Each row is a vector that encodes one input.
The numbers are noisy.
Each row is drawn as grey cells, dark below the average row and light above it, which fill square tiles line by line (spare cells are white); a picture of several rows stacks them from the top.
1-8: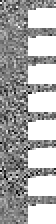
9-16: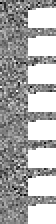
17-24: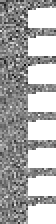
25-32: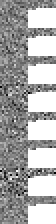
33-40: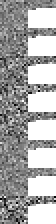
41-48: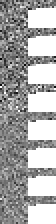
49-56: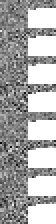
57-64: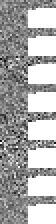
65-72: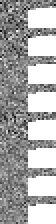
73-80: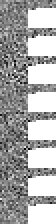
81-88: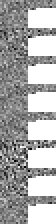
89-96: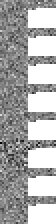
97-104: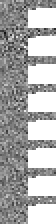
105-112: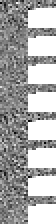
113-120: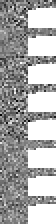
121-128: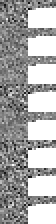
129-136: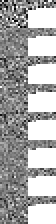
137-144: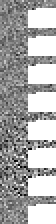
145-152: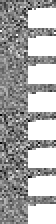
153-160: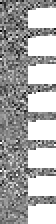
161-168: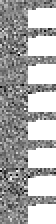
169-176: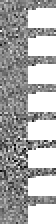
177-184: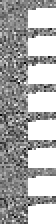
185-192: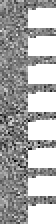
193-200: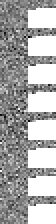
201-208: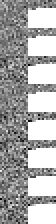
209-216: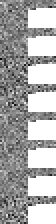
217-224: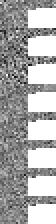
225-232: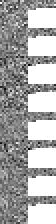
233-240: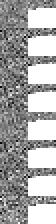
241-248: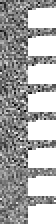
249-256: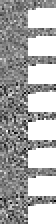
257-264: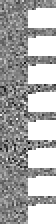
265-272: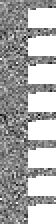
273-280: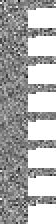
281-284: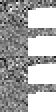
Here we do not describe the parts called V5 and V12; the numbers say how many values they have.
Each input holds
either a point on each of two 9-point circles, or a value of V5 and a value of V12.
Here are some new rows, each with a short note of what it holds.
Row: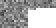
a value of V5 and a value of V12
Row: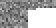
a value of V5 and a value of V12
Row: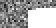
a point on each of two 9-point circles
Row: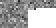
a value of V5 and a value of V12
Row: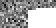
a point on each of two 9-point circles
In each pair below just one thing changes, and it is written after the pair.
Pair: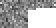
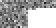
the value of V12
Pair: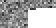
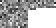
the value of V12
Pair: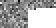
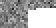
the value of V5
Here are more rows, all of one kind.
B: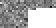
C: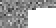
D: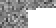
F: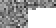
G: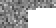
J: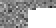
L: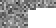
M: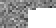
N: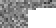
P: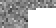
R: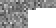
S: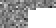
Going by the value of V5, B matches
D, G, R and S.
